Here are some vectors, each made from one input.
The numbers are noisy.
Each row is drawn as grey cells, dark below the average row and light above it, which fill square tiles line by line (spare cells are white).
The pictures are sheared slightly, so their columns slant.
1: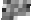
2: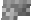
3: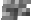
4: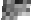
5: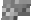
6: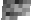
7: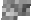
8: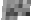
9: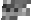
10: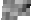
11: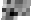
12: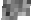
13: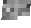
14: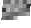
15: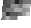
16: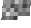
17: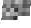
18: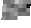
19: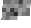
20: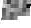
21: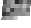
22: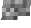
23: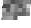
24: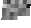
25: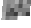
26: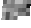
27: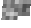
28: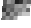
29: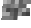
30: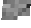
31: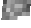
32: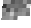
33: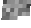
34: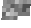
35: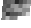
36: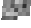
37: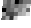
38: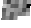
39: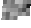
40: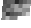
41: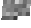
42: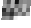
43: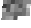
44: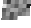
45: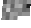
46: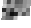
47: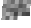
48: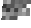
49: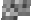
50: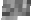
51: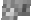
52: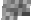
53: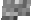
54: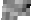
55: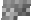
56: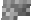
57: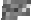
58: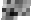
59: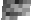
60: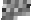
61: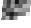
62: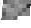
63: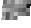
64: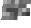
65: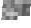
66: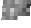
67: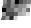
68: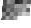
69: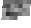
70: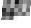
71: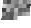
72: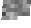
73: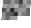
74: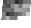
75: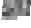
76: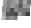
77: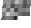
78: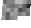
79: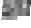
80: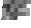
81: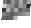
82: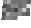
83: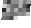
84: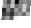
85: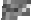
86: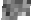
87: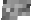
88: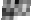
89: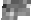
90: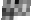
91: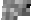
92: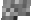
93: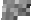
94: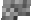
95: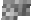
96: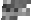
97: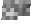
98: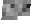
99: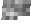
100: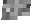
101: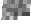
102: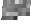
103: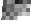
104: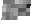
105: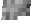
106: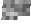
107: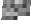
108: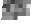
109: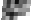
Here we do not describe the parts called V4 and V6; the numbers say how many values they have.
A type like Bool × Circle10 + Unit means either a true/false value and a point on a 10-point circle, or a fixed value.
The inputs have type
(Bool × V6 + V4) × Line5.
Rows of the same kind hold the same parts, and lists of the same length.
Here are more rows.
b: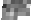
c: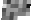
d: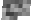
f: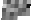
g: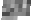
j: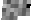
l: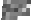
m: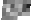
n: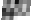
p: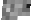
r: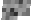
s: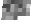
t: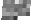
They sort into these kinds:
b, d, g, l, n, r, s
c, f, j, m, p, t

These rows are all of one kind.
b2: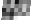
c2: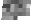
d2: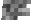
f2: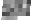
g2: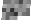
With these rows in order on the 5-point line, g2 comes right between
b2 and f2.
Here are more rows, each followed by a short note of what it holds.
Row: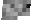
a point on a 5-point line, a true/false value and a value of V6
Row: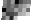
a point on a 5-point line and a value of V4
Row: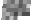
a point on a 5-point line and a value of V4
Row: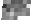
a point on a 5-point line and a value of V4
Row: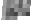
a point on a 5-point line and a value of V4
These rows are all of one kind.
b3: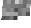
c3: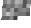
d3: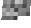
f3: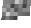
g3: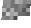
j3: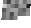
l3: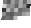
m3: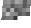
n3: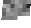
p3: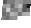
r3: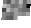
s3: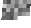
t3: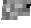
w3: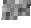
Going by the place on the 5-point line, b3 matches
c3, d3, f3 and m3.
